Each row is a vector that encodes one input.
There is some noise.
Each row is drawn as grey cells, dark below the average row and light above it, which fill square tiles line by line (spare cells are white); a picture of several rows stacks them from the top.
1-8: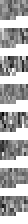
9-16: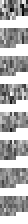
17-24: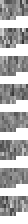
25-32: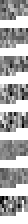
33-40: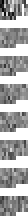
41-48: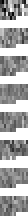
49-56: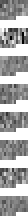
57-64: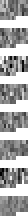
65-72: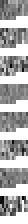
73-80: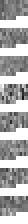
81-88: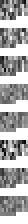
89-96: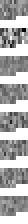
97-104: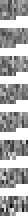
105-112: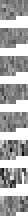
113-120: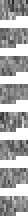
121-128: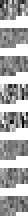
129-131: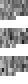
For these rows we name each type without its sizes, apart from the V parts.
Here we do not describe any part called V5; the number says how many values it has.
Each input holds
four true/false values, together with either a point on a line, or a value of V5.
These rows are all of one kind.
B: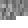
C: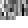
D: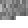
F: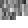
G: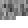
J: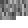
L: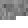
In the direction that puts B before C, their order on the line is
B, C, L, G, F, J, D.
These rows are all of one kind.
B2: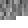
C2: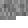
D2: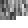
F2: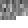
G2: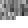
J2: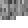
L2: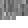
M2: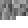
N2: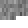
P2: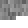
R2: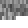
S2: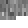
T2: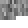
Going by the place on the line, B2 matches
C2, D2, F2 and G2.
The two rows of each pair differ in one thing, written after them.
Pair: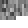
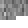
one of the four true/false values
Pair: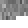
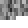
one of the four true/false values
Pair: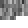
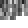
the place on the line
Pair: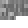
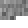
one of the four true/false values
